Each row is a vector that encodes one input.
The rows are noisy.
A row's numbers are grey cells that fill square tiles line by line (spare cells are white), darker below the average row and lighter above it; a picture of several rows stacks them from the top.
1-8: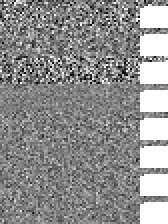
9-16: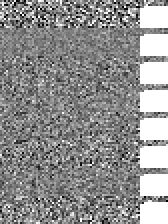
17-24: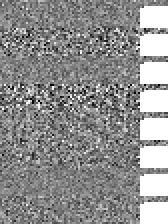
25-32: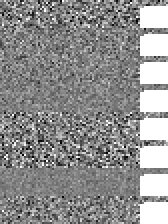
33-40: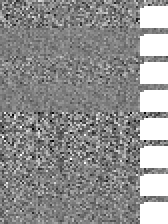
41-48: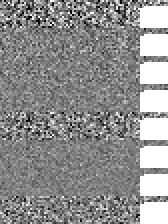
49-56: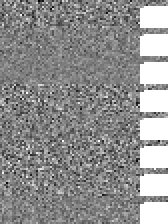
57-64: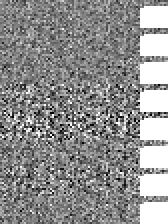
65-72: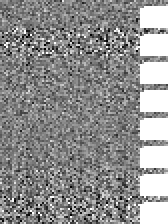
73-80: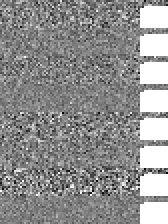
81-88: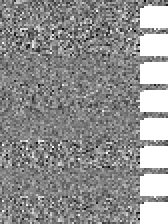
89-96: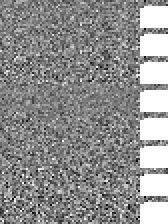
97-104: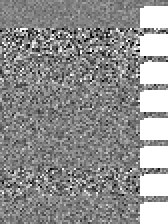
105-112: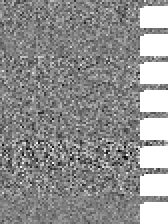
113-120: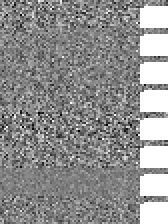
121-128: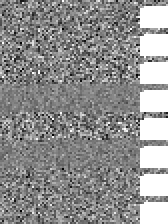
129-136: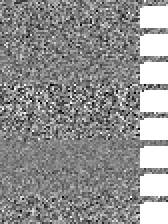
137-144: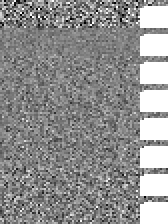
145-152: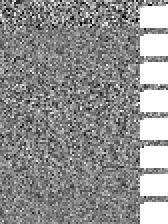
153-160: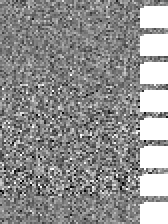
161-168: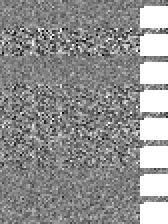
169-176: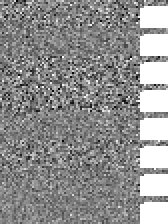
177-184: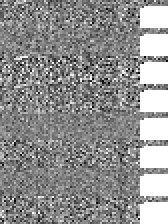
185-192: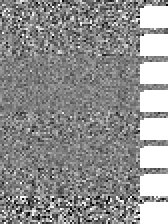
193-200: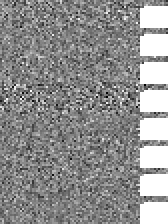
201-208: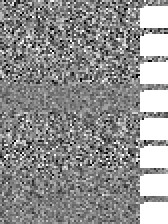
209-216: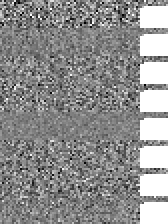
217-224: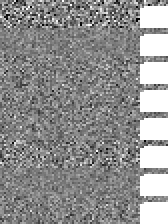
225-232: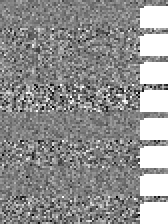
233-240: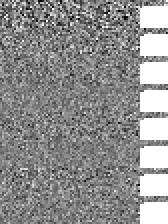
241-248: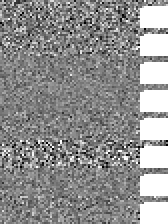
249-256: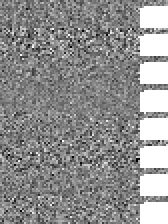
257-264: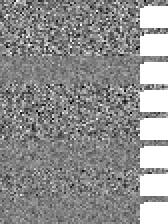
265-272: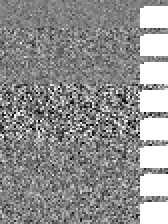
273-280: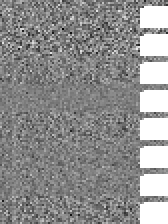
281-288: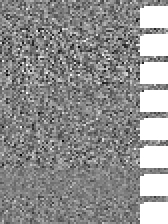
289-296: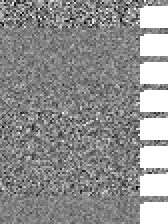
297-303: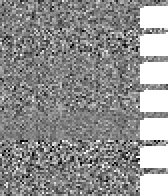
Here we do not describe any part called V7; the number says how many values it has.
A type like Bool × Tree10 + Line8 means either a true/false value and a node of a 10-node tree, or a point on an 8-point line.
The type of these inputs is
Circle10 × (Circle10 + Unit) × (Tree11 + Unit) + Line11 × V7.
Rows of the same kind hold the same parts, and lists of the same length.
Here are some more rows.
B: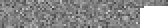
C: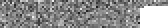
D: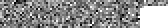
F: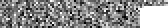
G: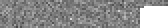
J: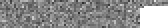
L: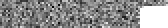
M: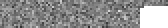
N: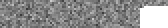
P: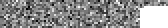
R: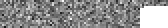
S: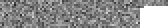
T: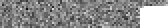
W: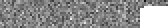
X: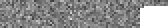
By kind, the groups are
B, M, P, X
C, J
D, L, T
F, R
G, N, S, W

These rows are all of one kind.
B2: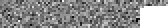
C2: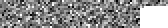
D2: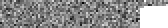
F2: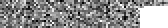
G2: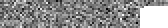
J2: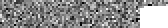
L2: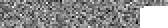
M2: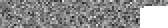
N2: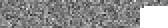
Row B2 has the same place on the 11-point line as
D2 and F2.
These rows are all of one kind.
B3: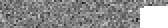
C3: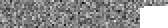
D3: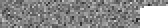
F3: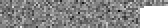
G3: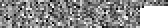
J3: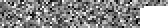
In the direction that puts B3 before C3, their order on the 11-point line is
F3, D3, G3, J3, B3, C3.
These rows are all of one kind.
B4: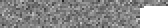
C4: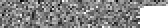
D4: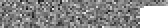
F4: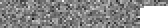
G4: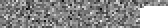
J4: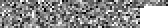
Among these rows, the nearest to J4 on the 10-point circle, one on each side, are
B4 and C4.
